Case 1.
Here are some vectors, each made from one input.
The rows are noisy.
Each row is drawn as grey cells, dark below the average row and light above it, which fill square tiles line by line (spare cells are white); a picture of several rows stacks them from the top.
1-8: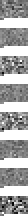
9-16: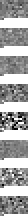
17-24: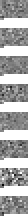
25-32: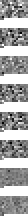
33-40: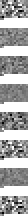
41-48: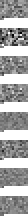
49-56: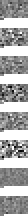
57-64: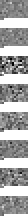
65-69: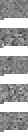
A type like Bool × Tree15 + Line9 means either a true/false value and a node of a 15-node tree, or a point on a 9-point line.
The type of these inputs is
Bool × Bool × Bool × Bool × Tree9.
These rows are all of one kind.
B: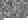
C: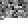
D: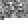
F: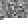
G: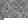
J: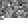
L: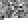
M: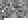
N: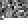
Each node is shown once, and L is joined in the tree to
B, D, G and J.
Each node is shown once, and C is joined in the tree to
B and F.
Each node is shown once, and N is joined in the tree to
D.
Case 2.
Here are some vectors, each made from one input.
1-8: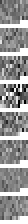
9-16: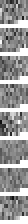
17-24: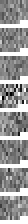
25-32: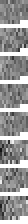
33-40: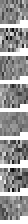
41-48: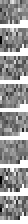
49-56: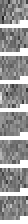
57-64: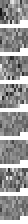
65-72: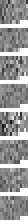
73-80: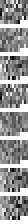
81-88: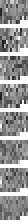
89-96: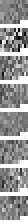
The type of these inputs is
Line7 + Line12.
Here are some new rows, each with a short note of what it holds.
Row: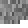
a point on a 12-point line
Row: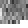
a point on a 12-point line
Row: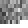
a point on a 12-point line
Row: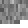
a point on a 12-point line
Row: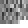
a point on a 12-point line
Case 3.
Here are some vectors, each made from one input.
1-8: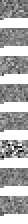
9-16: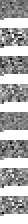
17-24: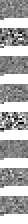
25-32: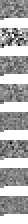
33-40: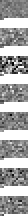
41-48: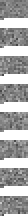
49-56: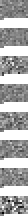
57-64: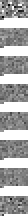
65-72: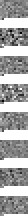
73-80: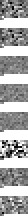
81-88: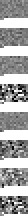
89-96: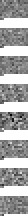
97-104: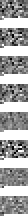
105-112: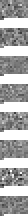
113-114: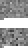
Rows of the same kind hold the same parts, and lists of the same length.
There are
2 kinds of row.
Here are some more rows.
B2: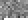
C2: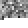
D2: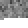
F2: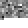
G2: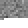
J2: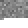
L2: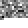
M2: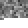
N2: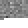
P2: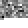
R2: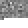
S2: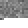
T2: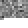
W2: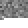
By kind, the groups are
B2, C2
D2, F2, G2, J2, L2, M2, N2, P2, R2, S2, T2, W2

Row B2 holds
one of 6 labels.
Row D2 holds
one of 6 labels and four true/false values.
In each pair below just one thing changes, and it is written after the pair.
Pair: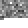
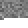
one of the four true/false values
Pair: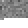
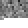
one of the four true/false values
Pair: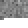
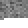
the label
